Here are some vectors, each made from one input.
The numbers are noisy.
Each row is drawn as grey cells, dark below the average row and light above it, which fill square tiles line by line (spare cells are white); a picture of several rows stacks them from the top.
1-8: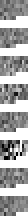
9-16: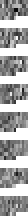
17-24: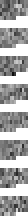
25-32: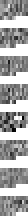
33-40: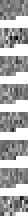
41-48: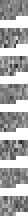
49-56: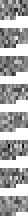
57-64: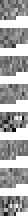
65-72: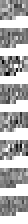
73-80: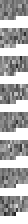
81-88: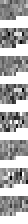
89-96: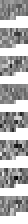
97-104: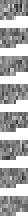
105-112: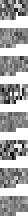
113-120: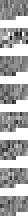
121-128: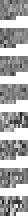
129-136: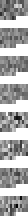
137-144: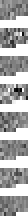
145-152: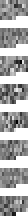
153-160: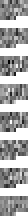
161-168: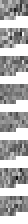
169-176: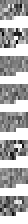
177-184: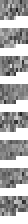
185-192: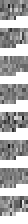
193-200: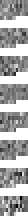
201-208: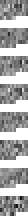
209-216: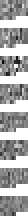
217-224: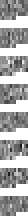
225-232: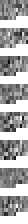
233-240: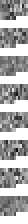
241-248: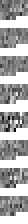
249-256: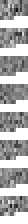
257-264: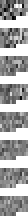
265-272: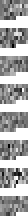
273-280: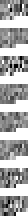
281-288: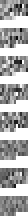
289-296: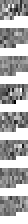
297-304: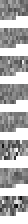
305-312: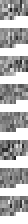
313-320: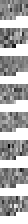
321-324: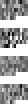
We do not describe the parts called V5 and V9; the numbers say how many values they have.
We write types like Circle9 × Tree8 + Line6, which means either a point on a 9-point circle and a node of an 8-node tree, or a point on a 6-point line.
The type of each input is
Line12 + (Tree7 + V9) × V5 + Tree12.
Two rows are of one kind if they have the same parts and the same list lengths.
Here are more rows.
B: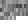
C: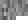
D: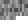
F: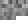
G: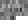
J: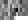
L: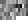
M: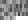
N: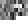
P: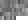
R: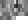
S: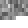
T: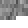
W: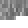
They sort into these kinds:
B, L, M
C, D, G, P
F, N, S
J, R, T, W

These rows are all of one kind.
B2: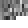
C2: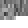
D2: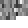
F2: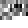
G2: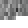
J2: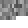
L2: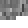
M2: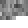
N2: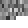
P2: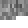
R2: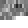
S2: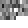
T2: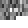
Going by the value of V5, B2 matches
M2, N2 and R2.
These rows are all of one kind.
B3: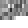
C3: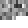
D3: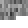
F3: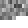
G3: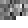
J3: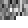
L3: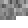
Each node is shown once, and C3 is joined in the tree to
B3, G3 and L3.
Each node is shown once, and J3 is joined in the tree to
G3.
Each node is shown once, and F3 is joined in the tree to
L3.
